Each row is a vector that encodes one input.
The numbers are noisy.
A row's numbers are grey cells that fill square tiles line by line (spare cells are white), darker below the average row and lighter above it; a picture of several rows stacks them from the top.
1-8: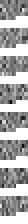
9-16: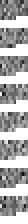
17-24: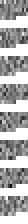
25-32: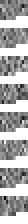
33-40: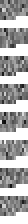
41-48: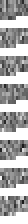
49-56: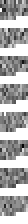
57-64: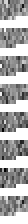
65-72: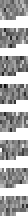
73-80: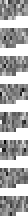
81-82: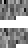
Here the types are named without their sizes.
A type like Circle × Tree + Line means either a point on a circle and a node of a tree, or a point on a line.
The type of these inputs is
Bool × (Line × Line + Unit).
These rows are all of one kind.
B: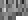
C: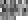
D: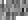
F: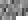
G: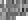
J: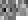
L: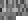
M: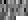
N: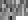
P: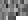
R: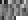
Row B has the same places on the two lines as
D, G and L.
